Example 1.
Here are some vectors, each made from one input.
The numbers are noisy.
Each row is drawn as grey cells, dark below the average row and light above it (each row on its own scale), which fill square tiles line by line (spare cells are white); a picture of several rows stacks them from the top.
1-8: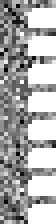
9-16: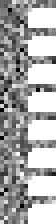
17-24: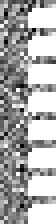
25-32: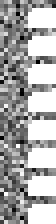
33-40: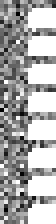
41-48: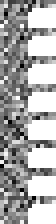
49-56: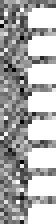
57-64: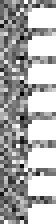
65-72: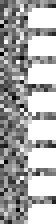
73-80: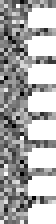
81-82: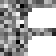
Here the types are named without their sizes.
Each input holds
a list of points on a line.
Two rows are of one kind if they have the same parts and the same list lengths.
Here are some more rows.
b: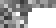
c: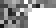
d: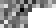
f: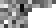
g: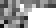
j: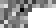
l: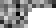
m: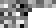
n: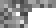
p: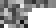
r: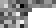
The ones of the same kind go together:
b, d, f, j, m, n, r
c, g, p
l

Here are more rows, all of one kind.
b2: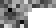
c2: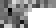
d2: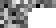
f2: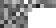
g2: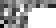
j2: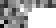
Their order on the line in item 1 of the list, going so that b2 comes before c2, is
b2, c2, d2, f2, g2, j2.
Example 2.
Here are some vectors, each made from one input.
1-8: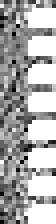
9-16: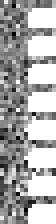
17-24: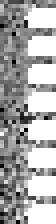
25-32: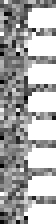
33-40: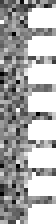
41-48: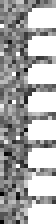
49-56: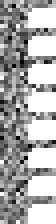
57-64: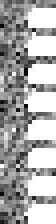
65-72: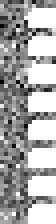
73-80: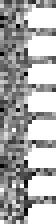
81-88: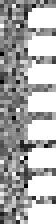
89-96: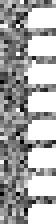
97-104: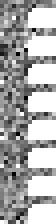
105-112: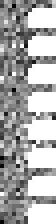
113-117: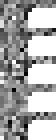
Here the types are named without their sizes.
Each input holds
a point on a line, together with either a fixed value, or three true/false values.
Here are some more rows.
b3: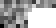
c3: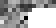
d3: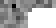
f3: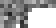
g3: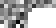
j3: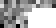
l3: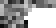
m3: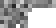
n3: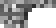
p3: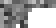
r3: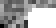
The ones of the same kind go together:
b3, j3, l3, r3
c3, d3, f3, g3, m3, n3, p3

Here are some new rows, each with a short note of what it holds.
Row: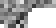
a point on a line and three true/false values
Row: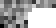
a point on a line
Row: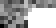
a point on a line
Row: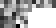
a point on a line
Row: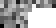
a point on a line
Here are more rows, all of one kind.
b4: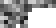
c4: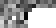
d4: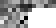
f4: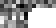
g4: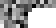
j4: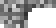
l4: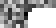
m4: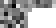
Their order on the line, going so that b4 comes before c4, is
l4, b4, c4, m4, j4, g4, d4, f4.
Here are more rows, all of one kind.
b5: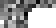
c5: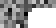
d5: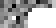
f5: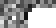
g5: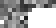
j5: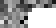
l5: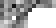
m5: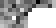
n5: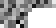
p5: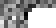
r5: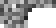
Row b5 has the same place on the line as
m5, p5 and r5.
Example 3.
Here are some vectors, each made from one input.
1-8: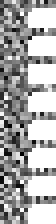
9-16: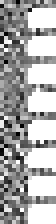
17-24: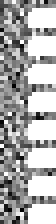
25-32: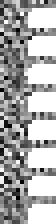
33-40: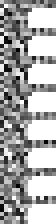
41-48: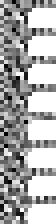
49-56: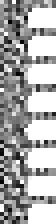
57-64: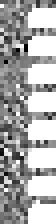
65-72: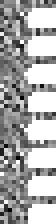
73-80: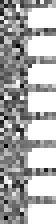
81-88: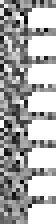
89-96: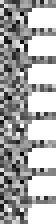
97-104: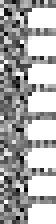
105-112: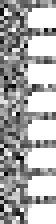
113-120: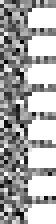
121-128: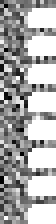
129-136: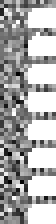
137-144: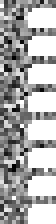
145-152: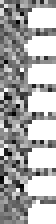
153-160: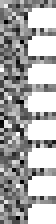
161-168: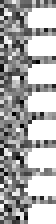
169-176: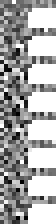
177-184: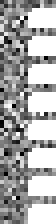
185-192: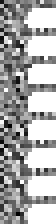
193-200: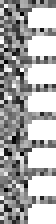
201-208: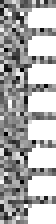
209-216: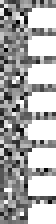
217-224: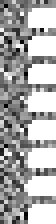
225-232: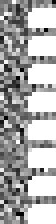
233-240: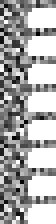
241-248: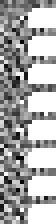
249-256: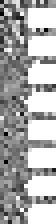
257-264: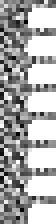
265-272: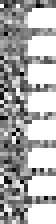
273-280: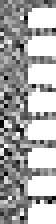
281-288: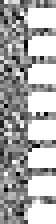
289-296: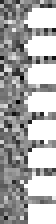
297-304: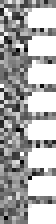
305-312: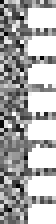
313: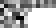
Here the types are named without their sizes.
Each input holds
two labels.
